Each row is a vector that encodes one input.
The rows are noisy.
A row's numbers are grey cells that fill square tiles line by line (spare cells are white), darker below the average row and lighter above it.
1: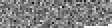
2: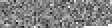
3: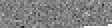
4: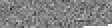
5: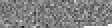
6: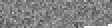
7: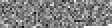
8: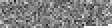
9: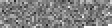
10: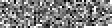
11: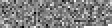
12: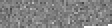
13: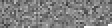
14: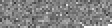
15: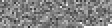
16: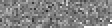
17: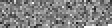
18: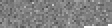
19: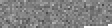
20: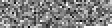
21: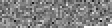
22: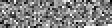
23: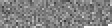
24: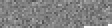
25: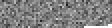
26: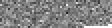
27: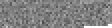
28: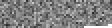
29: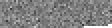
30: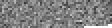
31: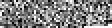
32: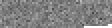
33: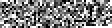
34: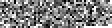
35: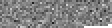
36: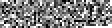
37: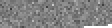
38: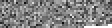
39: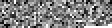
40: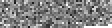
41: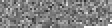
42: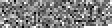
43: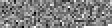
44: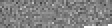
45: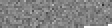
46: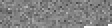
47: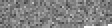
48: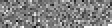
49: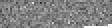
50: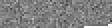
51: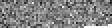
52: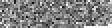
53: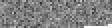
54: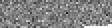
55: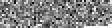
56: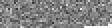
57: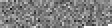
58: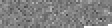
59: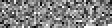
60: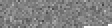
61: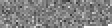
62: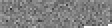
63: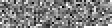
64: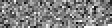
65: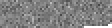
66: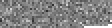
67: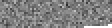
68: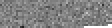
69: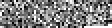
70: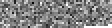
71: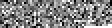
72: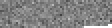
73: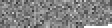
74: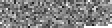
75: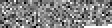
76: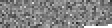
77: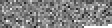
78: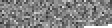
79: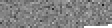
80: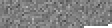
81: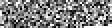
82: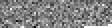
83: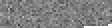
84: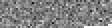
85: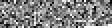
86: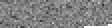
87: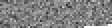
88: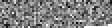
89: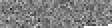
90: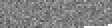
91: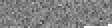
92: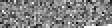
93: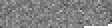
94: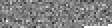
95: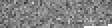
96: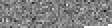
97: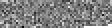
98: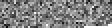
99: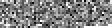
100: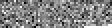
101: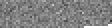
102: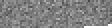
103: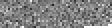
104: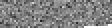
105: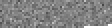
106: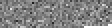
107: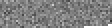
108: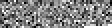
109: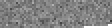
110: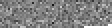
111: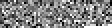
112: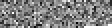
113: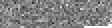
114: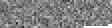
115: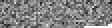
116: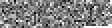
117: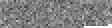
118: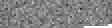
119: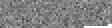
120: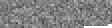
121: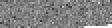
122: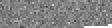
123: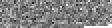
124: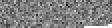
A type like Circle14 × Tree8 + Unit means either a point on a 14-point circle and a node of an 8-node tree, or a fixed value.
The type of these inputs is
Bool × Circle11 + Unit.
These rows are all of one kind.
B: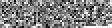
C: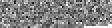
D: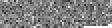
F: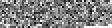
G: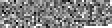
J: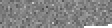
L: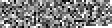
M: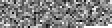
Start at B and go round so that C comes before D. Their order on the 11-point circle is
B, C, D, G, F, L, M, J.
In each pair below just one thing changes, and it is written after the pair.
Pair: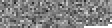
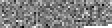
the true/false value
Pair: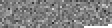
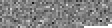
the place on the 11-point circle
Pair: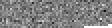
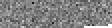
the place on the 11-point circle
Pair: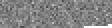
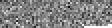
the true/false value
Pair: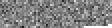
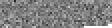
the place on the 11-point circle
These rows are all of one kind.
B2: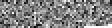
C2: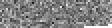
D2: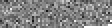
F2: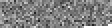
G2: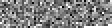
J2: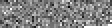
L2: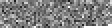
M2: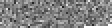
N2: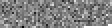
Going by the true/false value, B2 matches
F2, L2 and N2.
